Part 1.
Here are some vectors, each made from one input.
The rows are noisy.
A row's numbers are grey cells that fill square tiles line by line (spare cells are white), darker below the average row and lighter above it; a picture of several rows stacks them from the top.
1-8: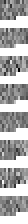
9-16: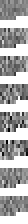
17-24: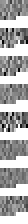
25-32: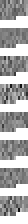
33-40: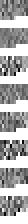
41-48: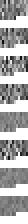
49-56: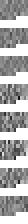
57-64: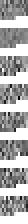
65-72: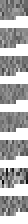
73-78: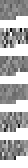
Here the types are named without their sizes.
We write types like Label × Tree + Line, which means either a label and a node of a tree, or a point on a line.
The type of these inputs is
Bool × (Circle + Unit).
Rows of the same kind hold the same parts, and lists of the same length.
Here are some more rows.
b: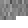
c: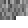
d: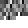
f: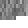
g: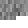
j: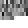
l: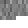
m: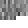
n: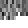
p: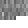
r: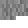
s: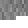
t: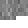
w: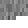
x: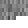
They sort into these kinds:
b, c, d, f, g, j, l, m, n, p, r, s, t
w, x

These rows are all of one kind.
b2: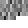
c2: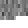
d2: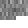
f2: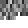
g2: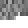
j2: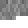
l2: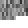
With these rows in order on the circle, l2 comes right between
c2 and f2.
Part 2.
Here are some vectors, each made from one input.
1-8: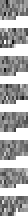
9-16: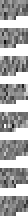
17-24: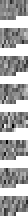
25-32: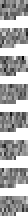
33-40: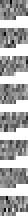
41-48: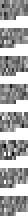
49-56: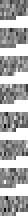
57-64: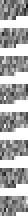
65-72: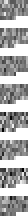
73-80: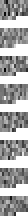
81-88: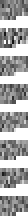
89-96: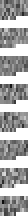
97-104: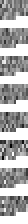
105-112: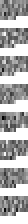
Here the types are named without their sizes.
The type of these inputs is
List(Line).
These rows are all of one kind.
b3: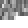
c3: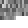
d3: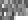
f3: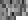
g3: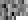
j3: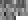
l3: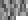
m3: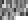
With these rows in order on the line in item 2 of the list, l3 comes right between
b3 and m3.
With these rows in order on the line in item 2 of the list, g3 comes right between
d3 and f3.
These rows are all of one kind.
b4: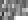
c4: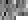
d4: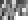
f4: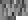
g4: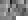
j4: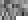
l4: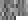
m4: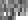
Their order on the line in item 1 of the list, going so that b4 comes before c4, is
d4, b4, m4, g4, f4, l4, c4, j4.
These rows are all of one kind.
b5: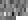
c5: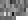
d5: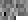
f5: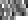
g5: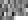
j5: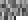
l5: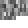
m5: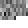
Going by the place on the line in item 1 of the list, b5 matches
c5 and l5.
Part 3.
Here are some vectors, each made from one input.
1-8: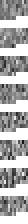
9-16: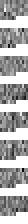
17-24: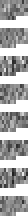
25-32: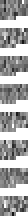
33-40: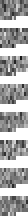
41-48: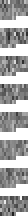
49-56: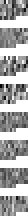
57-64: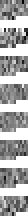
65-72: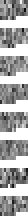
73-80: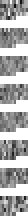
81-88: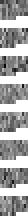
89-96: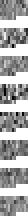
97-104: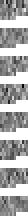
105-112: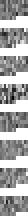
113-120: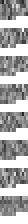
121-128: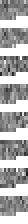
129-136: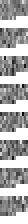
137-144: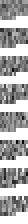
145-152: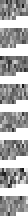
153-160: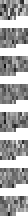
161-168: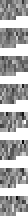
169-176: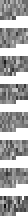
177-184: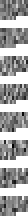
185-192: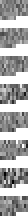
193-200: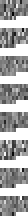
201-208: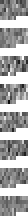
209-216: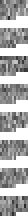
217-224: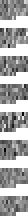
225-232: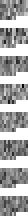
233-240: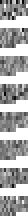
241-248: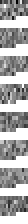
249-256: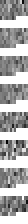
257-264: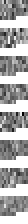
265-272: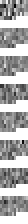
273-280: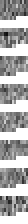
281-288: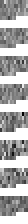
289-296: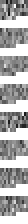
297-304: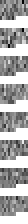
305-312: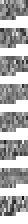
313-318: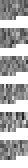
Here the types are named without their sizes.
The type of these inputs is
Line × Tree.
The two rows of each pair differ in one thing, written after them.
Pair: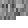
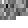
the place on the line
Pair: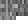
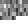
the node of the tree
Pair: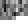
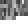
the place on the line
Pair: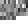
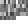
the place on the line
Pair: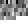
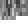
the place on the line
